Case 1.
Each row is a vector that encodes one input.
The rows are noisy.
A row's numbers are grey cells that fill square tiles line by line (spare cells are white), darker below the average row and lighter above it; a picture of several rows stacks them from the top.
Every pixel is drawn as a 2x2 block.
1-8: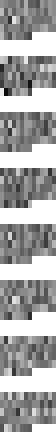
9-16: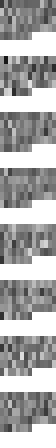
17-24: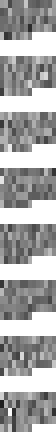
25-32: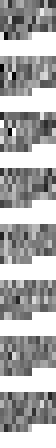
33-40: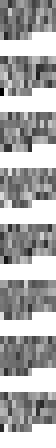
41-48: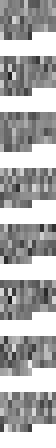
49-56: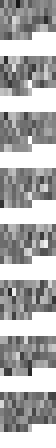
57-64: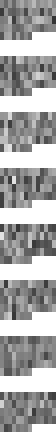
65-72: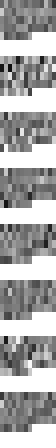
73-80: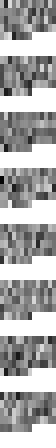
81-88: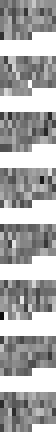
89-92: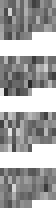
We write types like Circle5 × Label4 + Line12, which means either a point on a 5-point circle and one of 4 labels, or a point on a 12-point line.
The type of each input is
Label8 + Line6.
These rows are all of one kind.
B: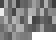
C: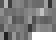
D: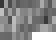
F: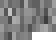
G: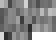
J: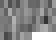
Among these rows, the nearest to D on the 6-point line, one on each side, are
C and J.
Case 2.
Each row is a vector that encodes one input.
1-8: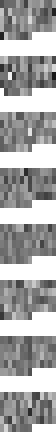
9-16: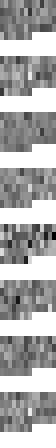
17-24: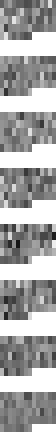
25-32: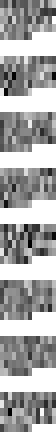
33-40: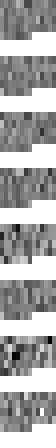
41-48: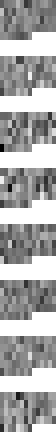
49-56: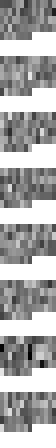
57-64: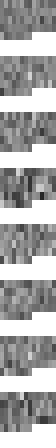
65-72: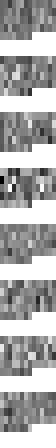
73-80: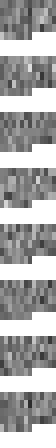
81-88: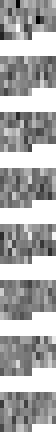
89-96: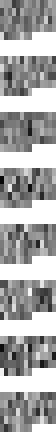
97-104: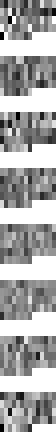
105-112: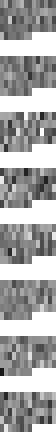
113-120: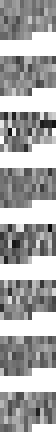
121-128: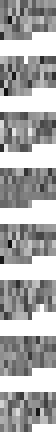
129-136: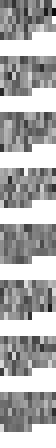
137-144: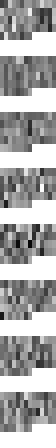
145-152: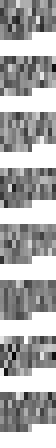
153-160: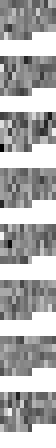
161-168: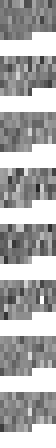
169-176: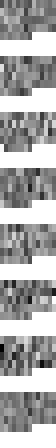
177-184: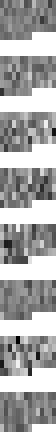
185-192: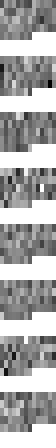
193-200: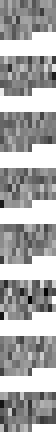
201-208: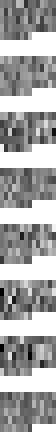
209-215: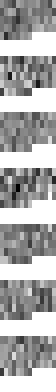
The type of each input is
Bool × Bool × Bool × Label8.
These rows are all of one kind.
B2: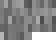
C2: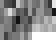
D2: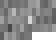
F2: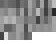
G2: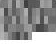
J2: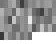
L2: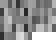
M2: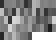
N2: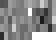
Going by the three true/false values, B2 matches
D2, J2 and N2.
